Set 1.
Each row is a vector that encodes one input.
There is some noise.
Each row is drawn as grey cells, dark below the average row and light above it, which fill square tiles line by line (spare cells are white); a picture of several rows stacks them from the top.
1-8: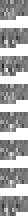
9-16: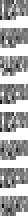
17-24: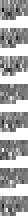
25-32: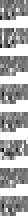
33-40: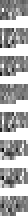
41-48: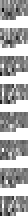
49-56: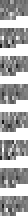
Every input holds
a point on an 11-point line.
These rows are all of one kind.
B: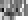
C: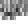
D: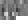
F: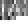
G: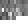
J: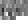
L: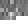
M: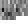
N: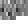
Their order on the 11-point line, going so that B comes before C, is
B, C, M, N, J, D, L, G, F.
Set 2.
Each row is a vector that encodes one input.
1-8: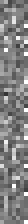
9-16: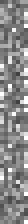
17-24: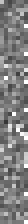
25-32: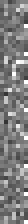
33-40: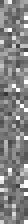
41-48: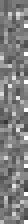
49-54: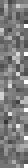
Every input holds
four true/false values.
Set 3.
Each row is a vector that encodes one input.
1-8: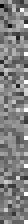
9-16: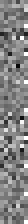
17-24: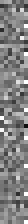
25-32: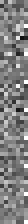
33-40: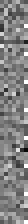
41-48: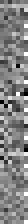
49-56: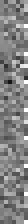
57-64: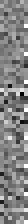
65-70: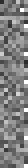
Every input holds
three true/false values.
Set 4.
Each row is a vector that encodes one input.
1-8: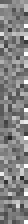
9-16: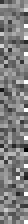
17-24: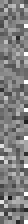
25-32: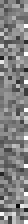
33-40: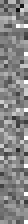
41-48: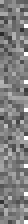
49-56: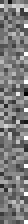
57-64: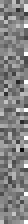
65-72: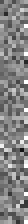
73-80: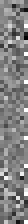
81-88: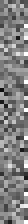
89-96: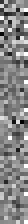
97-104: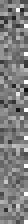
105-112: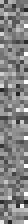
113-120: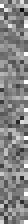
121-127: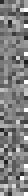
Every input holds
four true/false values.
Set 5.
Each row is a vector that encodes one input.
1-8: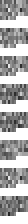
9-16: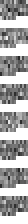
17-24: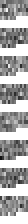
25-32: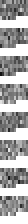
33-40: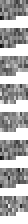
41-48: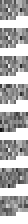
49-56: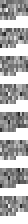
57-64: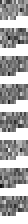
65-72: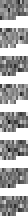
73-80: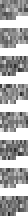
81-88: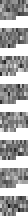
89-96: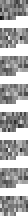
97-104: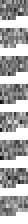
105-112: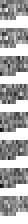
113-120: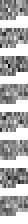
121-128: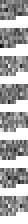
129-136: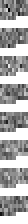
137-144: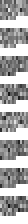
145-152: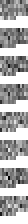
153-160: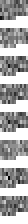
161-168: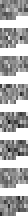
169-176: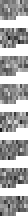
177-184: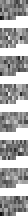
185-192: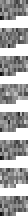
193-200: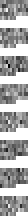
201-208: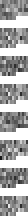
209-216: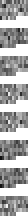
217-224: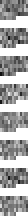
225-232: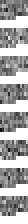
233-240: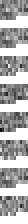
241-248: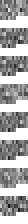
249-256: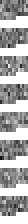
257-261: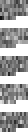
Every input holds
four true/false values.
